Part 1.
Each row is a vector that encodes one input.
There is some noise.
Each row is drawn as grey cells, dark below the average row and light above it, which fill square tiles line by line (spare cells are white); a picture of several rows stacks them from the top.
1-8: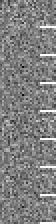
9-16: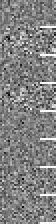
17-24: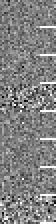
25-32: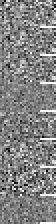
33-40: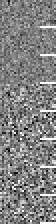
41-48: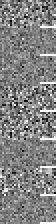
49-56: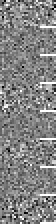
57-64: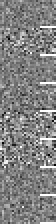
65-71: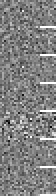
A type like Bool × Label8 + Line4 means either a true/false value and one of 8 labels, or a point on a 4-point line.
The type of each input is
Line5 + Line6 × Line6.
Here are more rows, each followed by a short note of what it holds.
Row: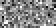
a point on a 5-point line
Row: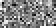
a point on a 5-point line
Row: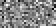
a point on a 5-point line
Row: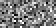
a point on a 5-point line
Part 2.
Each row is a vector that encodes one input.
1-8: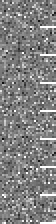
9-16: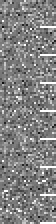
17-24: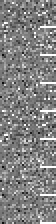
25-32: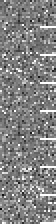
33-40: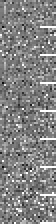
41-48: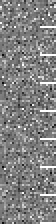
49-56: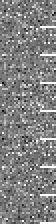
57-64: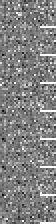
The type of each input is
Line4 + Line6.
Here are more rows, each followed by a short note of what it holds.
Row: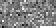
a point on a 4-point line
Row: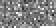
a point on a 6-point line
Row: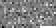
a point on a 4-point line
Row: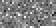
a point on a 6-point line
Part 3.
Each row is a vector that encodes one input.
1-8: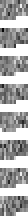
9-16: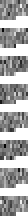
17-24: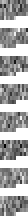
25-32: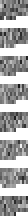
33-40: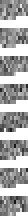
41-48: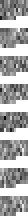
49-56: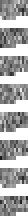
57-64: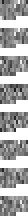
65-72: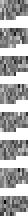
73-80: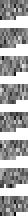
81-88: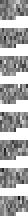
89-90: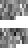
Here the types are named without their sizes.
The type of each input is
(Bool × Bool × Bool + Unit) × Line.
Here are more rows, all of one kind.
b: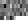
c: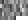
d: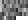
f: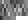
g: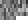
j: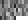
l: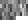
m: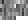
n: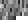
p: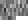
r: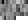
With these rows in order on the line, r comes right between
c and m.
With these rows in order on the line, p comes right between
g and m.
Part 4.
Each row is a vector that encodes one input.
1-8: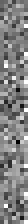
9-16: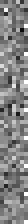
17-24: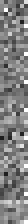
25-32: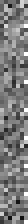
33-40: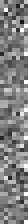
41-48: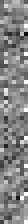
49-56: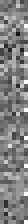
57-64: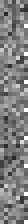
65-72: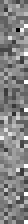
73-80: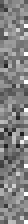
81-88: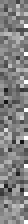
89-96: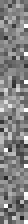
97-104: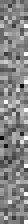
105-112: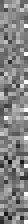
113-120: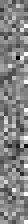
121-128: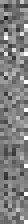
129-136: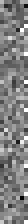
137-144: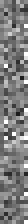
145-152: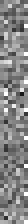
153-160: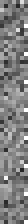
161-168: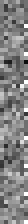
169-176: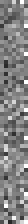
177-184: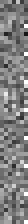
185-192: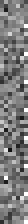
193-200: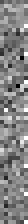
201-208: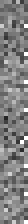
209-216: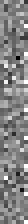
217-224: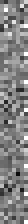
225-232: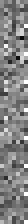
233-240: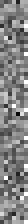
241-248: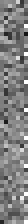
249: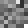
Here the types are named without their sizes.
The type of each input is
Bool × Bool × Bool × Bool × (Tree + Unit).
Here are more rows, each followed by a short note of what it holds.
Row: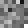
four true/false values
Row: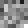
a node of a tree and four true/false values
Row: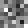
four true/false values
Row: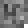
four true/false values
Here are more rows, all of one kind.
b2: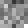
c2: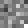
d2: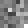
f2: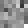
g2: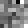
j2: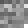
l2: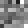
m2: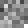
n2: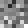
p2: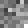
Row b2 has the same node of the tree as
j2 and l2.
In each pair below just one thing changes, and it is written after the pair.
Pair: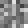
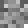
one of the four true/false values
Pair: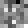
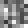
the node of the tree
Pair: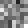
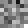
the node of the tree
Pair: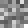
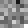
the node of the tree
